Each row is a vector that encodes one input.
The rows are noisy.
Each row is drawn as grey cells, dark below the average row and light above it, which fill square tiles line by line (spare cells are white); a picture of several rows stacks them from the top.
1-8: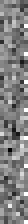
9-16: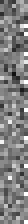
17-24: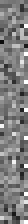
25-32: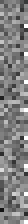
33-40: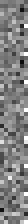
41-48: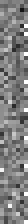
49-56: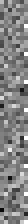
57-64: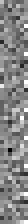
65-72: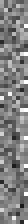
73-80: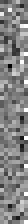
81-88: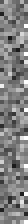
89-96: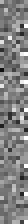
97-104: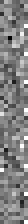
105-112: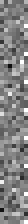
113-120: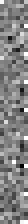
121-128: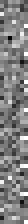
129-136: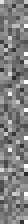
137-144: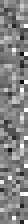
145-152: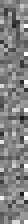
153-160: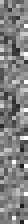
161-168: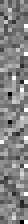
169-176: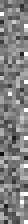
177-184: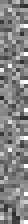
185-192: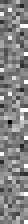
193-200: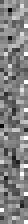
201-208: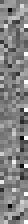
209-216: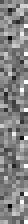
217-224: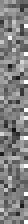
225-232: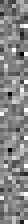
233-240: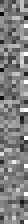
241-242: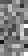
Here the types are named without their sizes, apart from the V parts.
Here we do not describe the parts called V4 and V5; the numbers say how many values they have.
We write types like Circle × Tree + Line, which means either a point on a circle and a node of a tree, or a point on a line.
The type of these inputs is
(Bool × Circle + Unit) × V5 + Line × V4.
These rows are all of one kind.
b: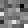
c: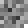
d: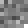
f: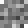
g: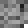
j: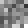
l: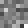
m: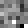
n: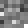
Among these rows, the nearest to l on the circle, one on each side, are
g and j.
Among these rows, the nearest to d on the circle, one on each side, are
b and c.
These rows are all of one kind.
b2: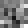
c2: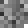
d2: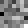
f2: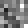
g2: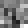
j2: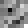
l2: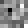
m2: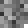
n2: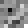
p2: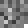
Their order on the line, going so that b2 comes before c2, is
b2, g2, j2, n2, m2, c2, d2, l2, f2, p2.
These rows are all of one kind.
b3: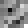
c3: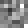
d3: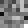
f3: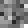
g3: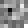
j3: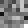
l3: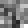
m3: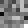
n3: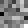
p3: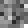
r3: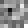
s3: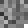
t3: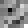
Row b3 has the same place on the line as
f3, l3, p3 and t3.
